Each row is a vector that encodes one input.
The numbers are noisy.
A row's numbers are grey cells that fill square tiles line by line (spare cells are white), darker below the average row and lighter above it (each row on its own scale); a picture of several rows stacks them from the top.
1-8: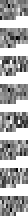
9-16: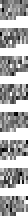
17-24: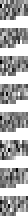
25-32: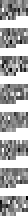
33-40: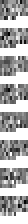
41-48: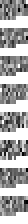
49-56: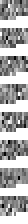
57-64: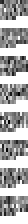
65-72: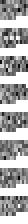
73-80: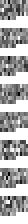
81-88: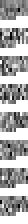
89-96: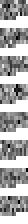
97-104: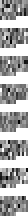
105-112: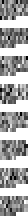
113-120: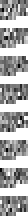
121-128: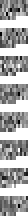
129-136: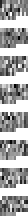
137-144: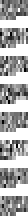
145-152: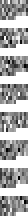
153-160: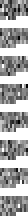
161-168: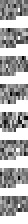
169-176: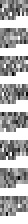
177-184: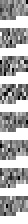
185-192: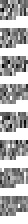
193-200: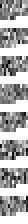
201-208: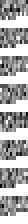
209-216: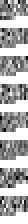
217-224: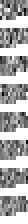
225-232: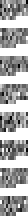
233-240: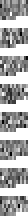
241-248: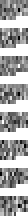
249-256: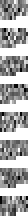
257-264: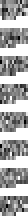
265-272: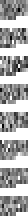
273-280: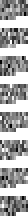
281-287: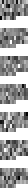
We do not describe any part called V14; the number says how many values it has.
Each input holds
a value of V14, together with either one of 12 labels, or four true/false values.
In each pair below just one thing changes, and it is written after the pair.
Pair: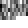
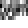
the value of V14
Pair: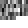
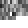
the label
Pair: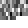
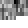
the value of V14
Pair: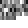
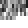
the label
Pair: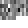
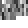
the label
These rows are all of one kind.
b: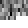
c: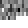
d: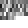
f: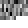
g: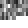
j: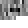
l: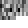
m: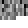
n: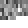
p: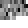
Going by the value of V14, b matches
c, f, g and p.
